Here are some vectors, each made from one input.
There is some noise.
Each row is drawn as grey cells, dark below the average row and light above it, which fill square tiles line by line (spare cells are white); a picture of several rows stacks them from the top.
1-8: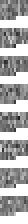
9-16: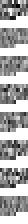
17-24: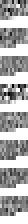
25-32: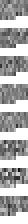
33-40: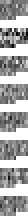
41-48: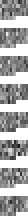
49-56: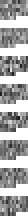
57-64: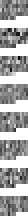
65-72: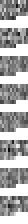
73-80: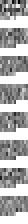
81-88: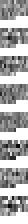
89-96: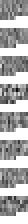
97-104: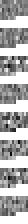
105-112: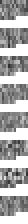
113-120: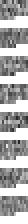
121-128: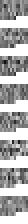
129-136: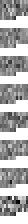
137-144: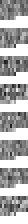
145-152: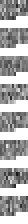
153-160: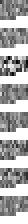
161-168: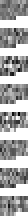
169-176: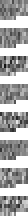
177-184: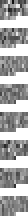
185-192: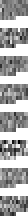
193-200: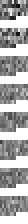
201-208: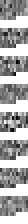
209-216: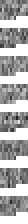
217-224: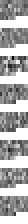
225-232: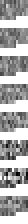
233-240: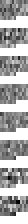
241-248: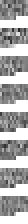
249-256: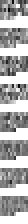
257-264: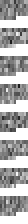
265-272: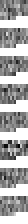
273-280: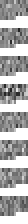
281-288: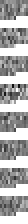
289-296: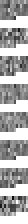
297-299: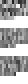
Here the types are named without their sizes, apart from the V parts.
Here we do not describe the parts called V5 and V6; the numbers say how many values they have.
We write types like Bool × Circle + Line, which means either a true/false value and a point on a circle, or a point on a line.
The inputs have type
(Bool × Bool × Bool + V5) × Tree + V6.
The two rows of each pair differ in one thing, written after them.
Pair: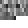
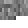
the node of the tree
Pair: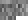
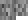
one of the three true/false values
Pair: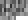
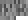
one of the three true/false values
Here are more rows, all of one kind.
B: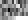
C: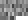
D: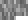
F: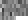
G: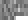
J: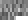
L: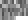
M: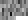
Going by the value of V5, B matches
G and J.
